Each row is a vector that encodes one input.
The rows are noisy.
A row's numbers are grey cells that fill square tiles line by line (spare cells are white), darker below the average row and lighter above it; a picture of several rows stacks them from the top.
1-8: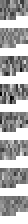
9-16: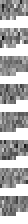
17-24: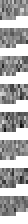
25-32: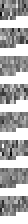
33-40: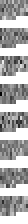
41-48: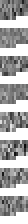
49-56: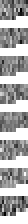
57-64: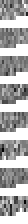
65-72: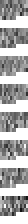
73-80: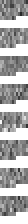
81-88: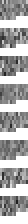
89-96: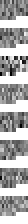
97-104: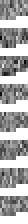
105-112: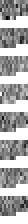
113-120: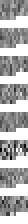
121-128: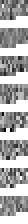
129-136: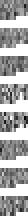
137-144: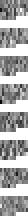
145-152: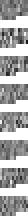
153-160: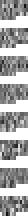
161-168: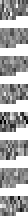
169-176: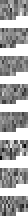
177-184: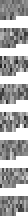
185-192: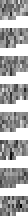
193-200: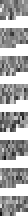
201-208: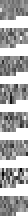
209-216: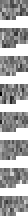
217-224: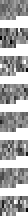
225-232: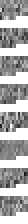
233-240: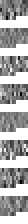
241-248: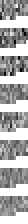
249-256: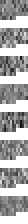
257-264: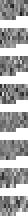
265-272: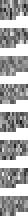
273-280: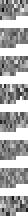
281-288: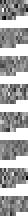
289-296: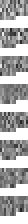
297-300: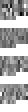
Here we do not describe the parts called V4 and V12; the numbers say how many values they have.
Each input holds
either a node of an 11-node tree and a true/false value, or a value of V4 and a value of V12.
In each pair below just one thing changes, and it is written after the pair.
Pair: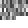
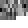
the node of the tree
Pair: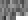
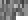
the node of the tree
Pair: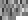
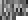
the node of the tree
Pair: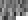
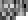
the node of the tree
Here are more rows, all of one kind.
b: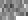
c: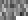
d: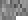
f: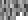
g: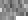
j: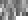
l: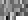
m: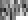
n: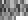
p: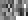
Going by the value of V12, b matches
c, d, l and n.
